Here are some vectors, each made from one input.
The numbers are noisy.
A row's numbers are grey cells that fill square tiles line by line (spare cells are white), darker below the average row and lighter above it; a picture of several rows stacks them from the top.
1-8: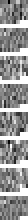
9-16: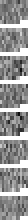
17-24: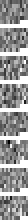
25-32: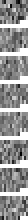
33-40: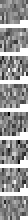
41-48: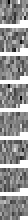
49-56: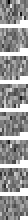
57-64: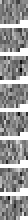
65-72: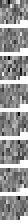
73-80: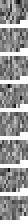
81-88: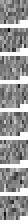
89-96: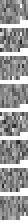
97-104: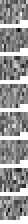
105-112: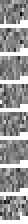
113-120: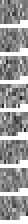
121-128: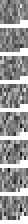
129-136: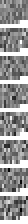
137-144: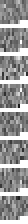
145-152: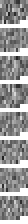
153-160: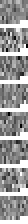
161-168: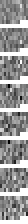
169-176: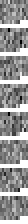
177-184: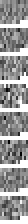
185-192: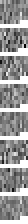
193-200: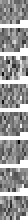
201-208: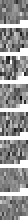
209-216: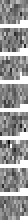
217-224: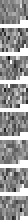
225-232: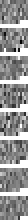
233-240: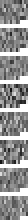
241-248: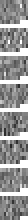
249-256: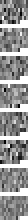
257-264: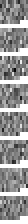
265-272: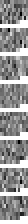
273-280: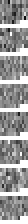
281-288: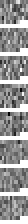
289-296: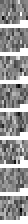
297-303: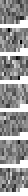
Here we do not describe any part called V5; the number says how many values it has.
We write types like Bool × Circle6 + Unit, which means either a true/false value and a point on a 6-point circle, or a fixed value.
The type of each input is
(Bool × Bool × Bool × Bool × (Circle6 + Unit) + V5) × Circle6 × Line4.
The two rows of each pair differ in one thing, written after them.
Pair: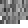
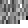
the value of V5
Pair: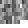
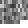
the place on the 6-point circle
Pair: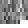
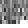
the place on the 4-point line
